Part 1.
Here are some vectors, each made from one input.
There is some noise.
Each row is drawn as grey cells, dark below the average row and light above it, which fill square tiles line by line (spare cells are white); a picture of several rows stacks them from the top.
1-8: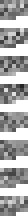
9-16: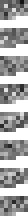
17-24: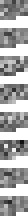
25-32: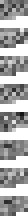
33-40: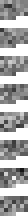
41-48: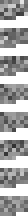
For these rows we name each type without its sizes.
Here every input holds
a point on a line.
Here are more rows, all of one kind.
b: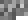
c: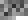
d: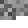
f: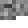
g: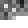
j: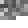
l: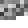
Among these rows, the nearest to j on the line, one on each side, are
c and f.
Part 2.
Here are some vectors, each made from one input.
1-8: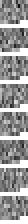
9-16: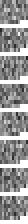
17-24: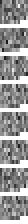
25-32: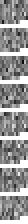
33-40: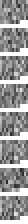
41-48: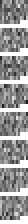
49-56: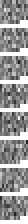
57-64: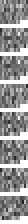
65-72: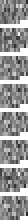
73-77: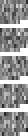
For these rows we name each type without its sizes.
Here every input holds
a point on a circle.
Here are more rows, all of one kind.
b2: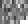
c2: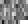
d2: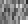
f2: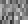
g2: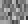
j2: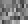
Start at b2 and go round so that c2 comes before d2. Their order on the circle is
b2, j2, c2, g2, f2, d2.
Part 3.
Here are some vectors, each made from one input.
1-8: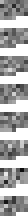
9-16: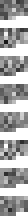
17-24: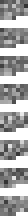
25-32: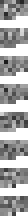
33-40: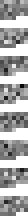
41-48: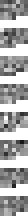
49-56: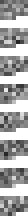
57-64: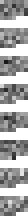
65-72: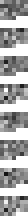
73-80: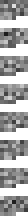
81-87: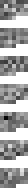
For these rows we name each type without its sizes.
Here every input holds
a point on a line.
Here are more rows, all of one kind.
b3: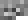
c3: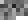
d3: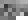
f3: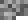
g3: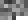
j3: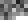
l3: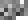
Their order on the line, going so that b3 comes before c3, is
g3, f3, b3, l3, d3, c3, j3.
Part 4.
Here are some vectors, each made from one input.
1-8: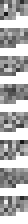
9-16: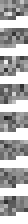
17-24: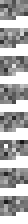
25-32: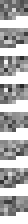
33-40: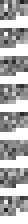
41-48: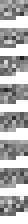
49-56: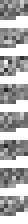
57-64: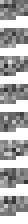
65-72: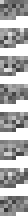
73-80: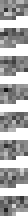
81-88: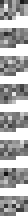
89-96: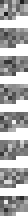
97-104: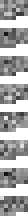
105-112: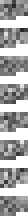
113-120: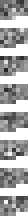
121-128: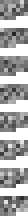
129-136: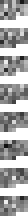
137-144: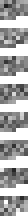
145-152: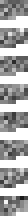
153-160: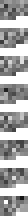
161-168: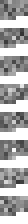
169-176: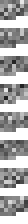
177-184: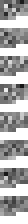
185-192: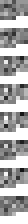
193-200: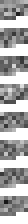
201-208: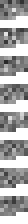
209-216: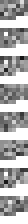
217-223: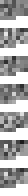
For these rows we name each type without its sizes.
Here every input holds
a point on a line.
